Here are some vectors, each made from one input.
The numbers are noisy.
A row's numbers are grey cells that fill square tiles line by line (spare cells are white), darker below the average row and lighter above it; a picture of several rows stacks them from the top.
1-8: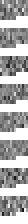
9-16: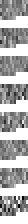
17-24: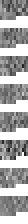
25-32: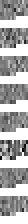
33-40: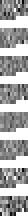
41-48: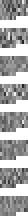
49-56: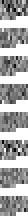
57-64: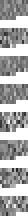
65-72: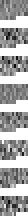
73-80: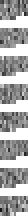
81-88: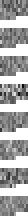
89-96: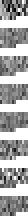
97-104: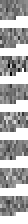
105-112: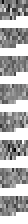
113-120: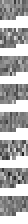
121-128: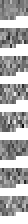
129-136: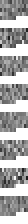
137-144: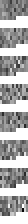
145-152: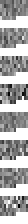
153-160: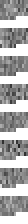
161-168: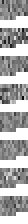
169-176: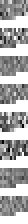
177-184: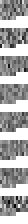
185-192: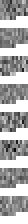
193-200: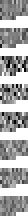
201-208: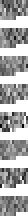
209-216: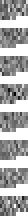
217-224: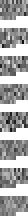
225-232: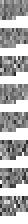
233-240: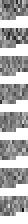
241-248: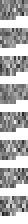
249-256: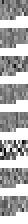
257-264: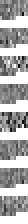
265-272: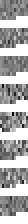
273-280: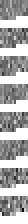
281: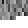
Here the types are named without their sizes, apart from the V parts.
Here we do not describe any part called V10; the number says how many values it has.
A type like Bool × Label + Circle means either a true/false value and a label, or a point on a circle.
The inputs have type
(Bool × Bool × Bool + Circle) × V10 + List(Line).
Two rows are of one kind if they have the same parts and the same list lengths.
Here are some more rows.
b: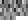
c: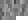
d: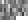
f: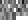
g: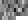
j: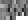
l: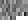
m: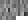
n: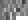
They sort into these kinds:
b
c, d, g
f, j, n
l
m

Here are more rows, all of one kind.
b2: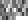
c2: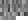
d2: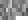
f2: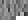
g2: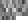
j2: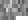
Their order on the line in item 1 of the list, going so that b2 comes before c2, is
j2, d2, b2, c2, f2, g2.
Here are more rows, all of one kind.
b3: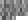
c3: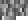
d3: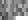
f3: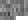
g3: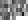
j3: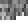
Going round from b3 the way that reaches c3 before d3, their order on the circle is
b3, f3, g3, c3, j3, d3.
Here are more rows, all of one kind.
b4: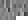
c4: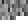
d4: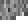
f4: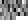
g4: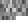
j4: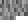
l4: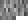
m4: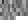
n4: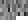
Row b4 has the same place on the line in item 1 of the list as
d4 and g4.
